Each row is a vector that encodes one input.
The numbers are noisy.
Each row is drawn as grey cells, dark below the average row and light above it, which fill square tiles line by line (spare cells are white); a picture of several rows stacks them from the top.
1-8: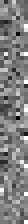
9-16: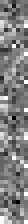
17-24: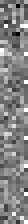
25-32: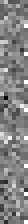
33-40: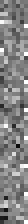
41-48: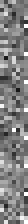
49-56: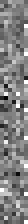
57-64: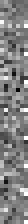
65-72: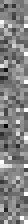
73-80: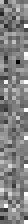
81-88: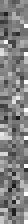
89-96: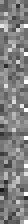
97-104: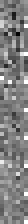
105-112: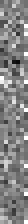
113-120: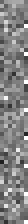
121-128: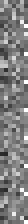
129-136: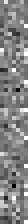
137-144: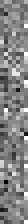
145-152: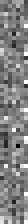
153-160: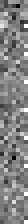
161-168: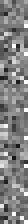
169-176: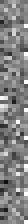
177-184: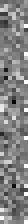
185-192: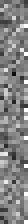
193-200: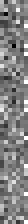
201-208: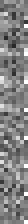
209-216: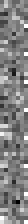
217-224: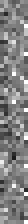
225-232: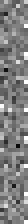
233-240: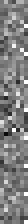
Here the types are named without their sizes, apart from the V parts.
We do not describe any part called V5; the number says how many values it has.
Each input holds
a point on a line, together with either a point on a line, or a value of V5.
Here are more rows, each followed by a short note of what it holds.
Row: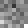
a point on each of two lines
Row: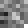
a point on each of two lines
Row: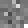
a point on each of two lines
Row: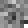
a point on each of two lines
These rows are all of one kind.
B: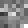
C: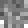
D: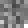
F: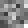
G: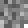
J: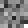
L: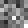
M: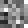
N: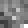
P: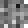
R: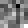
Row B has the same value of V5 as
C, G and M.
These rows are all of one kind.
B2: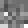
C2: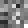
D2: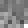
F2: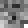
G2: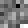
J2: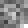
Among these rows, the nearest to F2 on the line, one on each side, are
B2 and D2.
